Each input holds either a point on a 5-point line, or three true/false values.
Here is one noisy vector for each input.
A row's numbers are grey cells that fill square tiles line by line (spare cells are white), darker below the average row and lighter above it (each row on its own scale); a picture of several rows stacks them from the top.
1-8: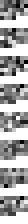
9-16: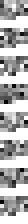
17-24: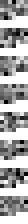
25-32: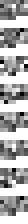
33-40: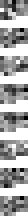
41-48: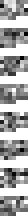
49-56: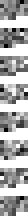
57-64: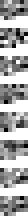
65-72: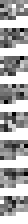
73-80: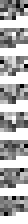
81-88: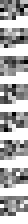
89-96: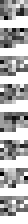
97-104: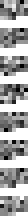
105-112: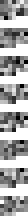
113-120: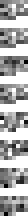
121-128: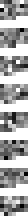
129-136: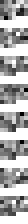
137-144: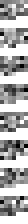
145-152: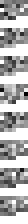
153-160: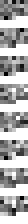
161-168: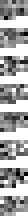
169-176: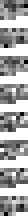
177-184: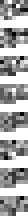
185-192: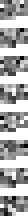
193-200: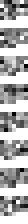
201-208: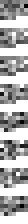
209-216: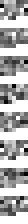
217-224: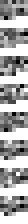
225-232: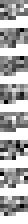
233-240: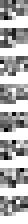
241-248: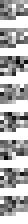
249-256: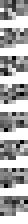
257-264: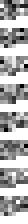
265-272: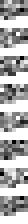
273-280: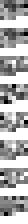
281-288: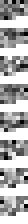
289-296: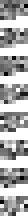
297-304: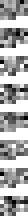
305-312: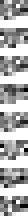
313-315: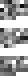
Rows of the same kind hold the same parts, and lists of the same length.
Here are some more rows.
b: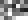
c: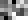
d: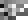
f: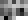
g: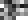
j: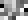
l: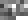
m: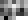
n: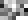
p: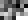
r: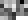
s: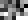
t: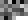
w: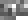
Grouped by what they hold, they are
b, c, d, f, j, l, m, n, r, t, w
g, p, s

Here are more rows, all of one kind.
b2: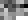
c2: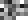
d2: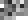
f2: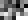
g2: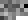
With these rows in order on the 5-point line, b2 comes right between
c2 and g2.
